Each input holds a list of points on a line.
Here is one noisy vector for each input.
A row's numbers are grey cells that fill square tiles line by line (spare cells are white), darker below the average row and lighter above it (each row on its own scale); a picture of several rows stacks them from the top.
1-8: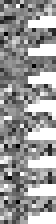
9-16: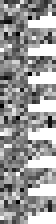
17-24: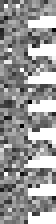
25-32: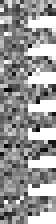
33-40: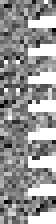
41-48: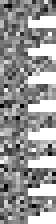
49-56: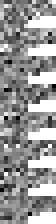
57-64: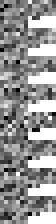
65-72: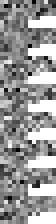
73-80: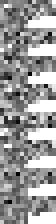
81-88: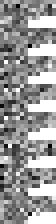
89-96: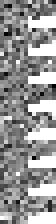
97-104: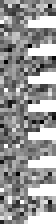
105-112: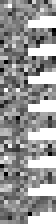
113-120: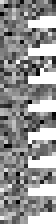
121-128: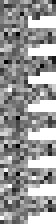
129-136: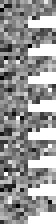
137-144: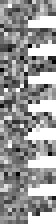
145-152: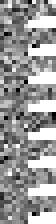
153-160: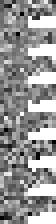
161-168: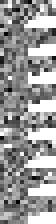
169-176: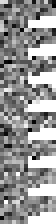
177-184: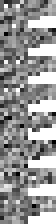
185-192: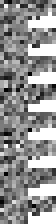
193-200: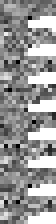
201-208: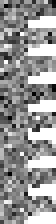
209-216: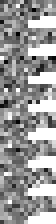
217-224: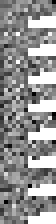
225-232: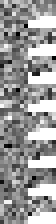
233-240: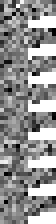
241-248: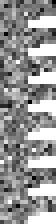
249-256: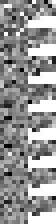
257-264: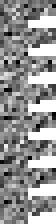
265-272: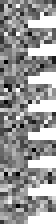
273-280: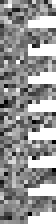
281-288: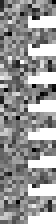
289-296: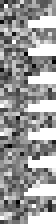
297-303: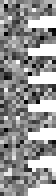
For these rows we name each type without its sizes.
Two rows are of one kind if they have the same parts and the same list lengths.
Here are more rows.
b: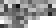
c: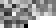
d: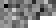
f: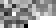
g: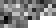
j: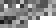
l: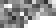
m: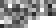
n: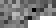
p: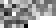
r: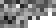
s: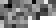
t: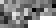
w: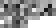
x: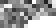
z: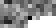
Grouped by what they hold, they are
b, l, m, w, x
c, f, p
d, g, j, n, r, s, t, z

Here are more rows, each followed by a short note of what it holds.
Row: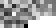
the empty list
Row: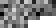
a list of two items
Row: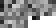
a list of two items
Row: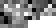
a list of two items
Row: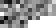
a list of two items
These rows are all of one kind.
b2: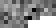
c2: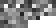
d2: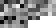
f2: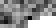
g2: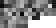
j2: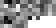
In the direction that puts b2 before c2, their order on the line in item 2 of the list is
f2, b2, j2, g2, c2, d2.
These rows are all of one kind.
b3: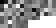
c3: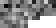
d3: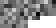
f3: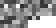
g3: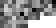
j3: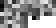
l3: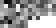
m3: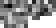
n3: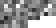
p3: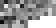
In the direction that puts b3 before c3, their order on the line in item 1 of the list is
l3, p3, f3, n3, b3, g3, j3, d3, c3, m3.
